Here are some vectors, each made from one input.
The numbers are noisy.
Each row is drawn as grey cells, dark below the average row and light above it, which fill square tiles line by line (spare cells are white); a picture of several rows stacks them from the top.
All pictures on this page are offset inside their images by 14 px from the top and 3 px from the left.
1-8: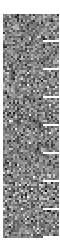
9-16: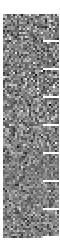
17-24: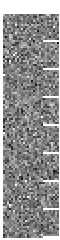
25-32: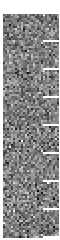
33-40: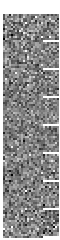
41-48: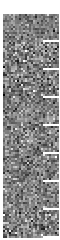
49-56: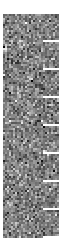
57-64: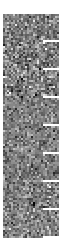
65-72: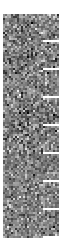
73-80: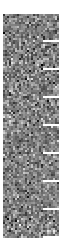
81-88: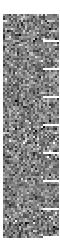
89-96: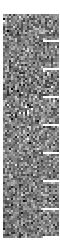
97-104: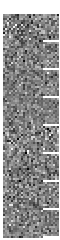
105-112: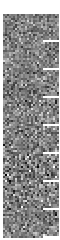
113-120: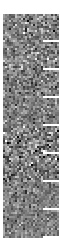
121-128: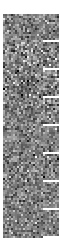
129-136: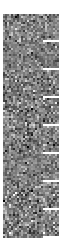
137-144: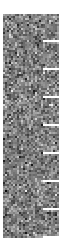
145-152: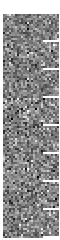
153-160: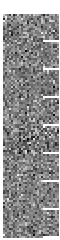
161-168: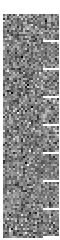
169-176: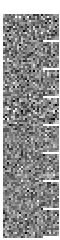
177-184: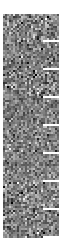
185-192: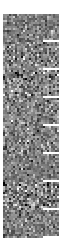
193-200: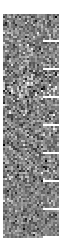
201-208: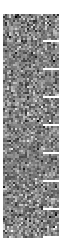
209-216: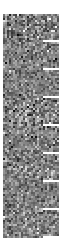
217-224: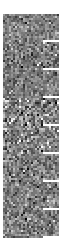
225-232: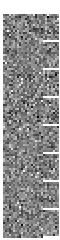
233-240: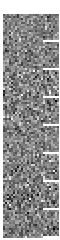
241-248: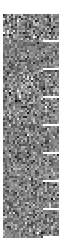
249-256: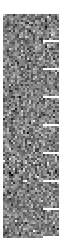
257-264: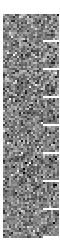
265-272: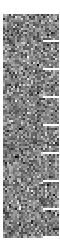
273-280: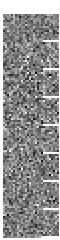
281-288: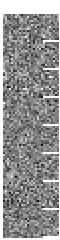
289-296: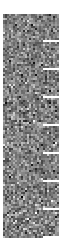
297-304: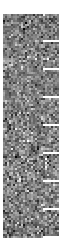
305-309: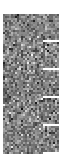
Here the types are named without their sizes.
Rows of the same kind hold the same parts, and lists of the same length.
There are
3 kinds of row.
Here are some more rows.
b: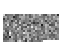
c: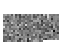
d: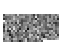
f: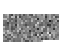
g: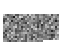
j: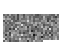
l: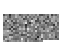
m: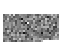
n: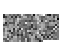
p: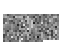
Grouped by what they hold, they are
b, g, l, p
c, d, f, m
j, n

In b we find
a point on a line, a node of a tree and a true/false value.
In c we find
a point on a circle and a node of each of two trees.
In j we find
a node of each of two trees.
